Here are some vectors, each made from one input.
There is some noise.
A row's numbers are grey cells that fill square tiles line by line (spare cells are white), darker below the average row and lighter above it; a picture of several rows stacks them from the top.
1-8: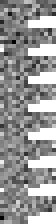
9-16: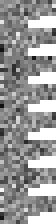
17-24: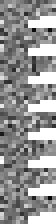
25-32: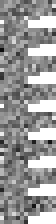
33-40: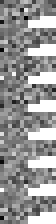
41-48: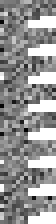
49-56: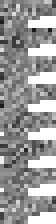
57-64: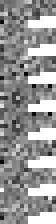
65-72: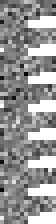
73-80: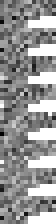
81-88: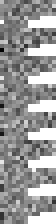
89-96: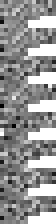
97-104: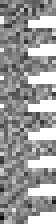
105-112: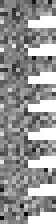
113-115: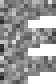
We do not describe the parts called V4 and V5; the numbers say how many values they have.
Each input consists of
a true/false value, together with either a point on a 6-point line and a value of V4, or a value of V5.
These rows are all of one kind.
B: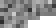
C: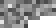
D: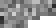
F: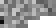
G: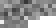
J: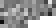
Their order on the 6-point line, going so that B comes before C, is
D, B, G, F, J, C.
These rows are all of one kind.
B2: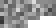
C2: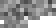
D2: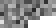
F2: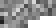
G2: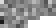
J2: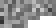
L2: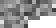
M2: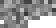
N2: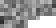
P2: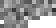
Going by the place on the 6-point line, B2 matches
C2 and J2.
